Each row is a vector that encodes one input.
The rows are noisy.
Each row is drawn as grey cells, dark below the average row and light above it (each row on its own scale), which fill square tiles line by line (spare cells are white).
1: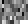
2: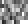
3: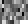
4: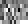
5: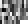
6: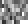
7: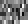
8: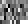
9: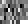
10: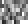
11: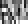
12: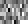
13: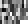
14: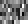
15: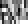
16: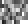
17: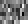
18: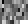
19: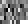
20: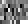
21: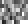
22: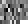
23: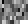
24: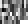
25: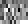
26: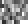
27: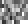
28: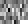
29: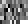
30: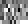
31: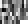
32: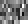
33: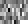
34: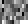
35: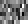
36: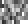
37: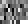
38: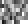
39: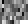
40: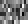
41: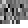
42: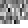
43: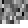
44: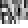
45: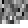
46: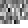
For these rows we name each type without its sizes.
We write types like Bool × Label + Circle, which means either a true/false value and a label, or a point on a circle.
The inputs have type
Bool × Bool × Bool.
